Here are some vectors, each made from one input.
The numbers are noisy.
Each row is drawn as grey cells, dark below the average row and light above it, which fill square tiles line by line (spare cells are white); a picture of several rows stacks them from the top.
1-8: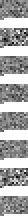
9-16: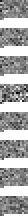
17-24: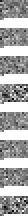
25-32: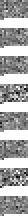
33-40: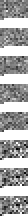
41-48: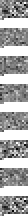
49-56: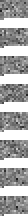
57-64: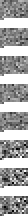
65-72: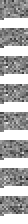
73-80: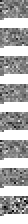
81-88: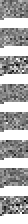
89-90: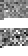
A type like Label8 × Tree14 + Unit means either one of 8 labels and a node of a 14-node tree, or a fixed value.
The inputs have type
(Bool × Bool × Bool + Unit) × Line6 + Line5.
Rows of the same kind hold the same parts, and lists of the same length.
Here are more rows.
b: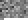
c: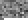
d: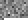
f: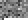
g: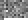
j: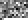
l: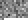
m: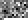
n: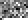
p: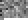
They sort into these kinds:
b, g, p
c, d, f, l
j, m, n

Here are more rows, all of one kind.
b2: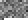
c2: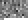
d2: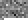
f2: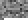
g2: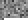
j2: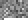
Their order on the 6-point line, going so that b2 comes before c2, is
b2, j2, d2, f2, g2, c2.
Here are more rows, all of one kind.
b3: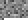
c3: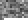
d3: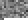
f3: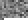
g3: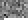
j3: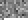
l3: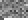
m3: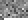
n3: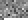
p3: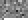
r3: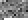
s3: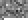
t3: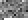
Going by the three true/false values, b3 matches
m3 and n3.
